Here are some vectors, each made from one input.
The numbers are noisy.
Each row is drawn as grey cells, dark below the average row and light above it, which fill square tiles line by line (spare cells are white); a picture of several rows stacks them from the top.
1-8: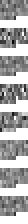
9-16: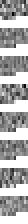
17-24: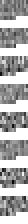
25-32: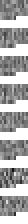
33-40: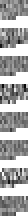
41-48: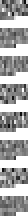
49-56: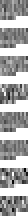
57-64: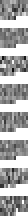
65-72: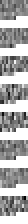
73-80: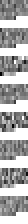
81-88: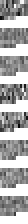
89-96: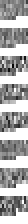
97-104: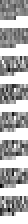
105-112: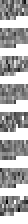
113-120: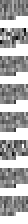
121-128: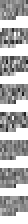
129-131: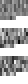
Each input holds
a node of a 13-node tree, together with either a point on a 14-point circle, or a fixed value.
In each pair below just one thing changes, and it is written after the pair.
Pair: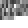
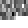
the place on the 14-point circle
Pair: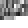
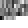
the node of the tree
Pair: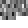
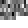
the node of the tree
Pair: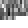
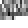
the node of the tree
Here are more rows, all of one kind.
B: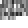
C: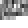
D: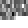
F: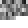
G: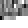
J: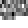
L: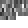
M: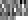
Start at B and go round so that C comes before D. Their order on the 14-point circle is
B, C, G, M, L, D, J, F.
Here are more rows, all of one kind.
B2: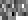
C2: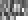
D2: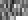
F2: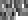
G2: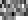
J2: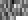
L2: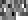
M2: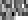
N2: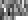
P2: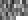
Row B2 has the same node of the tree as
D2, J2 and P2.
